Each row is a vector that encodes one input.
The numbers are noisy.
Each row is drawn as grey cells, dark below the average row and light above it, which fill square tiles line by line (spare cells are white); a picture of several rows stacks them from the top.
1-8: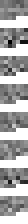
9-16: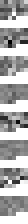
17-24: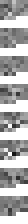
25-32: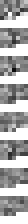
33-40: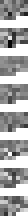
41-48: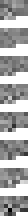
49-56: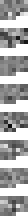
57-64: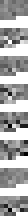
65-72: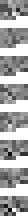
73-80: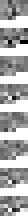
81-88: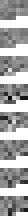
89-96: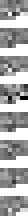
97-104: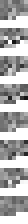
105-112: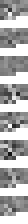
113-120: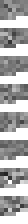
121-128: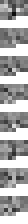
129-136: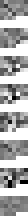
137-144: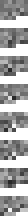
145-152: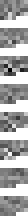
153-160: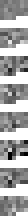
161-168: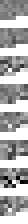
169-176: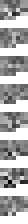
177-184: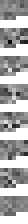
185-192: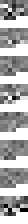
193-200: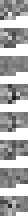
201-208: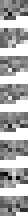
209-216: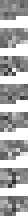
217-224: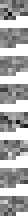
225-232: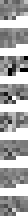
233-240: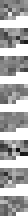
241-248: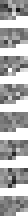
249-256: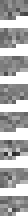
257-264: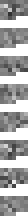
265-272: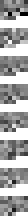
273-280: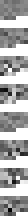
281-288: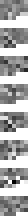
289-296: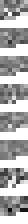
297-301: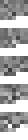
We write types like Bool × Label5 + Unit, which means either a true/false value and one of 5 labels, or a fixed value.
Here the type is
(Bool × Bool × Bool + Unit) × Label7.
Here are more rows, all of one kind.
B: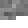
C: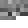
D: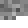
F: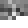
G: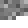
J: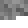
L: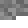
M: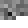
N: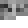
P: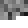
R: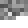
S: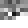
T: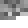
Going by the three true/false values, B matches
C, G, N and P.
